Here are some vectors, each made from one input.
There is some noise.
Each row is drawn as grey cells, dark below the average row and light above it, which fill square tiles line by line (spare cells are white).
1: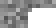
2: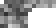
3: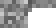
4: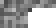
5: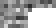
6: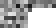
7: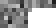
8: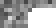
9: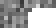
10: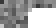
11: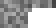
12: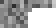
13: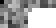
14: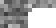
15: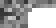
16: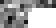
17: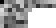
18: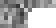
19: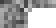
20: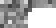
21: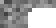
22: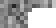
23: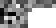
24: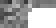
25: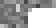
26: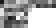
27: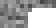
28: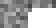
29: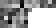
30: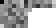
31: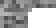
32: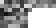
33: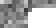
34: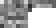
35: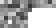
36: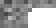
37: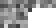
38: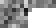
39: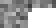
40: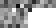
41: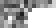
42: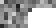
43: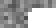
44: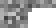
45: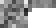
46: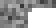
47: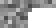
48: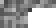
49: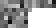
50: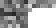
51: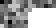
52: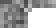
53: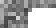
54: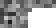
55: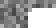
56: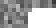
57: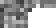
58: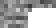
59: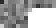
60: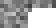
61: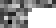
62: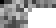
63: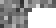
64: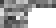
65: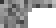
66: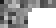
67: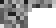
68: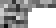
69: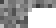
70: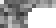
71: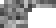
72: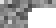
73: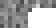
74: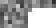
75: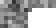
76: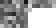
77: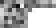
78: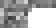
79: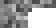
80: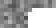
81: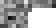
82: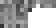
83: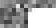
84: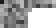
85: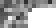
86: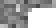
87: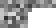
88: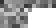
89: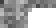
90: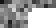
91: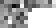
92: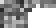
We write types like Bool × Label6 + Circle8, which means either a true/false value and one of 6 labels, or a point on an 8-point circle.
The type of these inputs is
Circle10.
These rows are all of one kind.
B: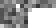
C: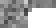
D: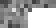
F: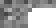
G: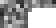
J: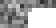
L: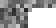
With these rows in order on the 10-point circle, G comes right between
D and J.
